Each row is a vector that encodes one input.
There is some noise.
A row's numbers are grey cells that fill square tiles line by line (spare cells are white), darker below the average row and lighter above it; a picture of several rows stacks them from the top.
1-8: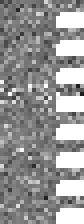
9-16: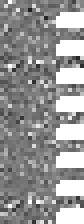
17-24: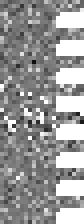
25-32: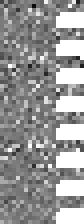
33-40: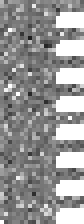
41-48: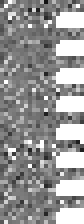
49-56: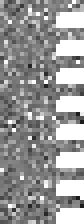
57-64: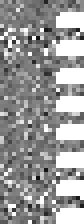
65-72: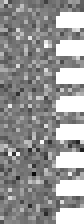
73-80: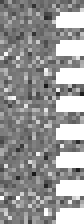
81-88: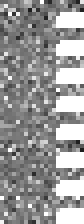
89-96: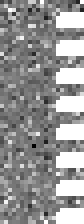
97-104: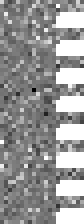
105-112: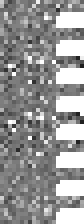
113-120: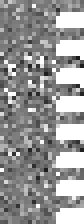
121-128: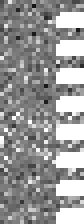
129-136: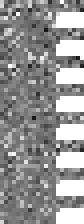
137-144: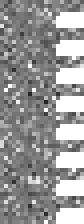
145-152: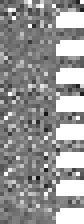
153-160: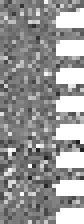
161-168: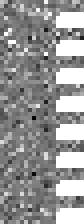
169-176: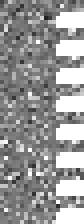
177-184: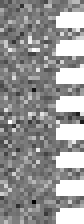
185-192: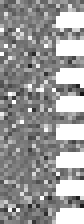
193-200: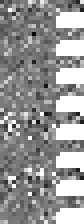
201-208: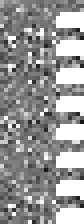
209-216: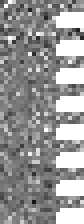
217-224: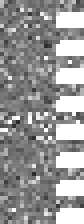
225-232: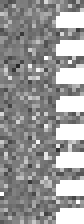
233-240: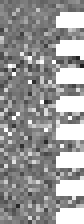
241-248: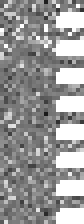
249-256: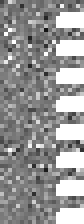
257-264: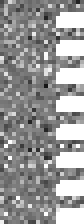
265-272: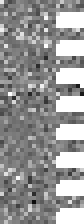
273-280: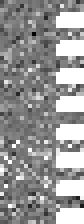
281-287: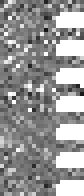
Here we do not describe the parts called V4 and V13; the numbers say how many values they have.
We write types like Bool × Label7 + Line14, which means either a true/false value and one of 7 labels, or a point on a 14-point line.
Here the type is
(Label9 + Line11) × V13 + V4.
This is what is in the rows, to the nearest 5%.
About 15% of them hold a value of V4. The rest hold a value of V13, together with either one of 9 labels, or a point on an 11-point line.
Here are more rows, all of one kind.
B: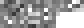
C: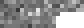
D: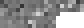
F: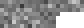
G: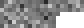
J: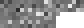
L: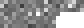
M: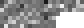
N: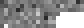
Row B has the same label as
C, J and M.
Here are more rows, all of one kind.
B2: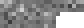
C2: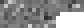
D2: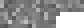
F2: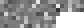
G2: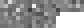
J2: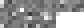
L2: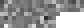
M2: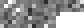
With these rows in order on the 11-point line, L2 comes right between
C2 and D2.
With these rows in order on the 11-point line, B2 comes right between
J2 and M2.
